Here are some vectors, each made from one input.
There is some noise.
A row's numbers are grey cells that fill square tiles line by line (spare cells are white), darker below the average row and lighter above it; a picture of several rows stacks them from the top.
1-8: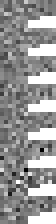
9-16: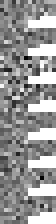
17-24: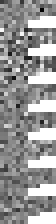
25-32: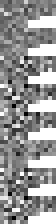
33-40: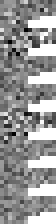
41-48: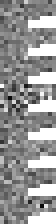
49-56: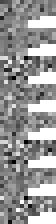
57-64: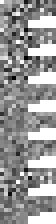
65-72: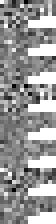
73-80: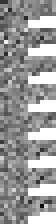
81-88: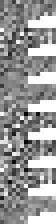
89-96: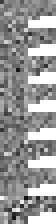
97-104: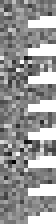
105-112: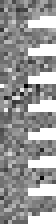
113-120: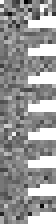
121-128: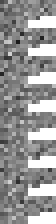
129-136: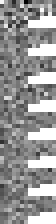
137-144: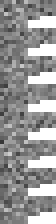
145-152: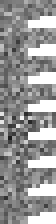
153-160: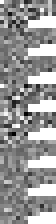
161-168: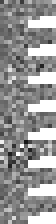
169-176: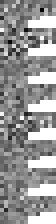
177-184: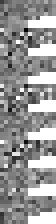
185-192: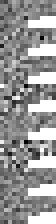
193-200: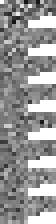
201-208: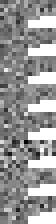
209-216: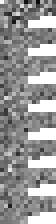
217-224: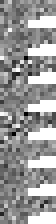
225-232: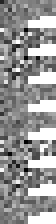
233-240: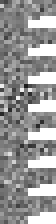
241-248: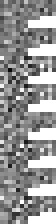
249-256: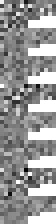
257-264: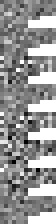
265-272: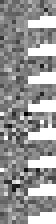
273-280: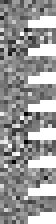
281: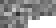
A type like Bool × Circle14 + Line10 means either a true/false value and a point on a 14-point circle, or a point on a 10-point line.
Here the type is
(Circle8 + Unit) × Line11 + Line9.
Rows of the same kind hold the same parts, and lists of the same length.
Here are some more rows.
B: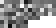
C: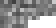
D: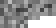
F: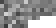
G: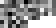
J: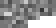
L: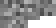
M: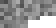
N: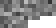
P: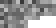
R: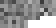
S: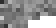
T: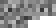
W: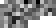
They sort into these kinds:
B, G, W
C, F, J, L, N
D, M, P, R, S, T

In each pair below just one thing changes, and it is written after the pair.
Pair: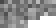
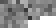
the place on the 11-point line
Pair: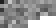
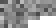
the place on the 8-point circle
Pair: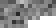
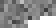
the place on the 8-point circle
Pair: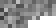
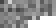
the place on the 8-point circle
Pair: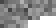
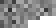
the place on the 8-point circle
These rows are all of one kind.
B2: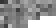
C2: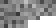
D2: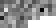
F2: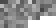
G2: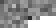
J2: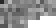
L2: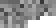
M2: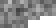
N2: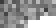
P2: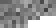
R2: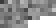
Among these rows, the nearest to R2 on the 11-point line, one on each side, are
G2 and P2.
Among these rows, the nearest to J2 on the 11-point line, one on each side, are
B2 and N2.
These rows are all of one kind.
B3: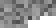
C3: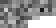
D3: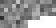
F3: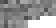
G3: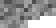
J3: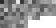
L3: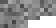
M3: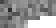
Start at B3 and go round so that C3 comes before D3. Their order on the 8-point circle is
B3, L3, F3, M3, C3, J3, D3, G3.
